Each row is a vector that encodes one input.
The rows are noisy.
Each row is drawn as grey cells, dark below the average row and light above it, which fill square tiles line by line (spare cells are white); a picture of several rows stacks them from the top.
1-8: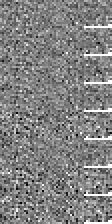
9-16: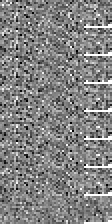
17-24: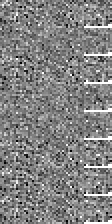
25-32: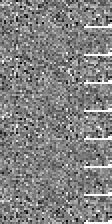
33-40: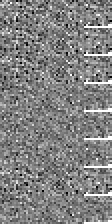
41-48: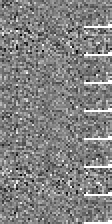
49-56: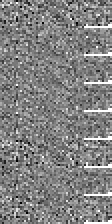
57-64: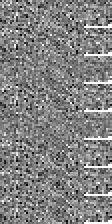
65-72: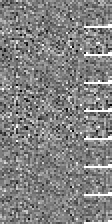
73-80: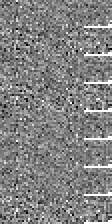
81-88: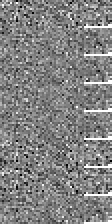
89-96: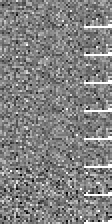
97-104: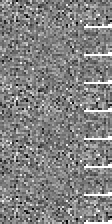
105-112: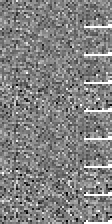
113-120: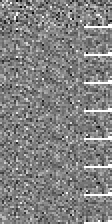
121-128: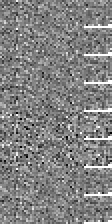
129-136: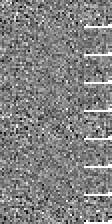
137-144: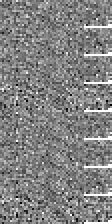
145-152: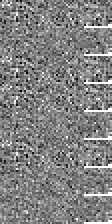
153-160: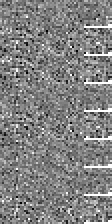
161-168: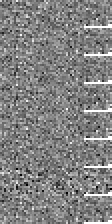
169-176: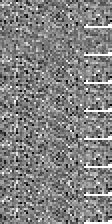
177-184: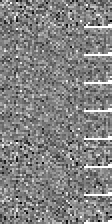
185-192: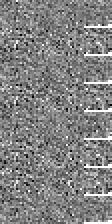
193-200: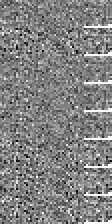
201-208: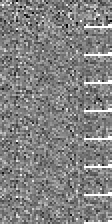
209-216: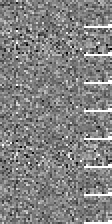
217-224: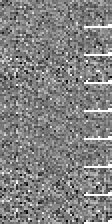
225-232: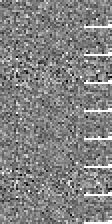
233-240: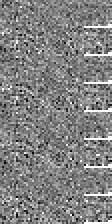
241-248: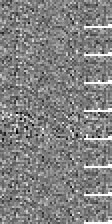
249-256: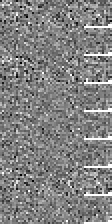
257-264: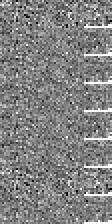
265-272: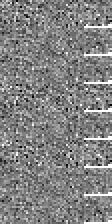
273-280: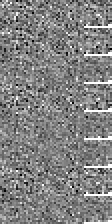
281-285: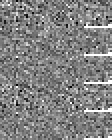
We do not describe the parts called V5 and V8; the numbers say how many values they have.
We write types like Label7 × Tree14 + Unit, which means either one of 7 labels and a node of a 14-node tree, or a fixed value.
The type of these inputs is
Bool × List2(Line4 × V5) × V8.
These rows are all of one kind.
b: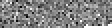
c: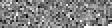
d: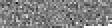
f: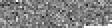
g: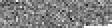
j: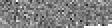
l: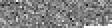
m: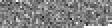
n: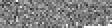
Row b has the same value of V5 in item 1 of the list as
j, m and n.
